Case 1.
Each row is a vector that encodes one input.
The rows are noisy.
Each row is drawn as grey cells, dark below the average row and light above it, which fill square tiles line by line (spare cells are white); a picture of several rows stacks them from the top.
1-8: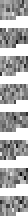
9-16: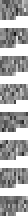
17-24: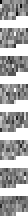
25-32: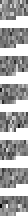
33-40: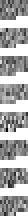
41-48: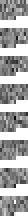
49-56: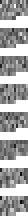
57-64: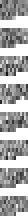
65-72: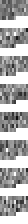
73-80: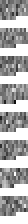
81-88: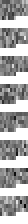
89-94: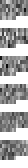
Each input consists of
three true/false values, together with either one of 8 labels, or a point on a 9-point line.
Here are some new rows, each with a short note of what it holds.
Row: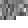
a point on a 9-point line and three true/false values
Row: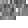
a point on a 9-point line and three true/false values
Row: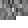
a point on a 9-point line and three true/false values
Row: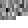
one of 8 labels and three true/false values
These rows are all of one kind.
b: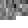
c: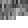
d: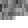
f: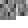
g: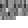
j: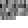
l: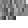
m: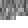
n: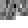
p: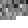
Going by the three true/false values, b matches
m, n and p.
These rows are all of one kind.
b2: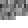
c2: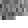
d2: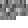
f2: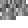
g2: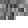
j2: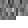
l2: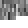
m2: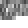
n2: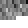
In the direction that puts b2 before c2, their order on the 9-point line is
f2, d2, b2, c2, m2, g2, n2, j2, l2.
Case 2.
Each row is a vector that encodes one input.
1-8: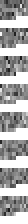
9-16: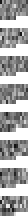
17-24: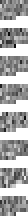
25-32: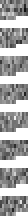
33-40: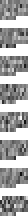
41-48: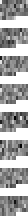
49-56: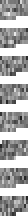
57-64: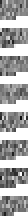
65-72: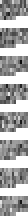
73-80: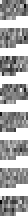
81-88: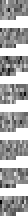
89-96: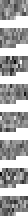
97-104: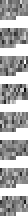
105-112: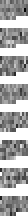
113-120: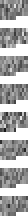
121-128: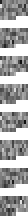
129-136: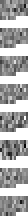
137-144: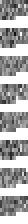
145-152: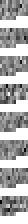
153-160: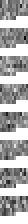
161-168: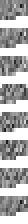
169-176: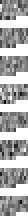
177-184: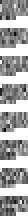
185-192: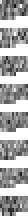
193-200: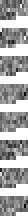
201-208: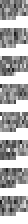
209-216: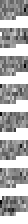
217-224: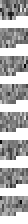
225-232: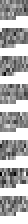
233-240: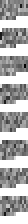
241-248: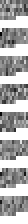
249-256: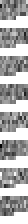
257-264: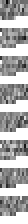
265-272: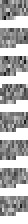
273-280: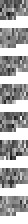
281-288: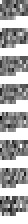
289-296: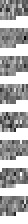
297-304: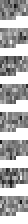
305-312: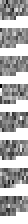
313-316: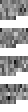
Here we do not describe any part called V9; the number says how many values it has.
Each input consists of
one of 6 labels, together with either a point on a 12-point line, or a value of V9.
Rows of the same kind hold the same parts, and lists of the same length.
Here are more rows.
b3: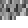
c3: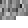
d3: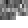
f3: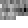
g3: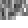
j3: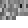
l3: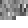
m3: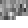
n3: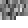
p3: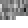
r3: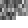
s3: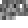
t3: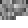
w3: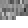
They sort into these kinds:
b3, c3, f3, j3, l3, m3, p3, t3, w3
d3, g3, n3, r3, s3

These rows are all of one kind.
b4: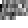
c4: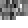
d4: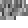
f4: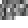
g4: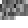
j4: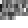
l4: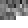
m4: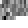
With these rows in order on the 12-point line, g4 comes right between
b4 and m4.
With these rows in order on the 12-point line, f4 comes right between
b4 and j4.
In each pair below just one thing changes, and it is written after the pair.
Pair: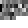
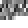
the place on the 12-point line
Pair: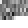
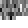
the label
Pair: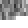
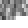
the place on the 12-point line
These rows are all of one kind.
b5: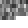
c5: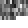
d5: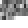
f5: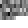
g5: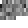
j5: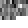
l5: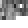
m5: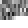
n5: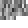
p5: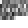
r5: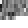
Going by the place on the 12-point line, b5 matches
j5 and l5.
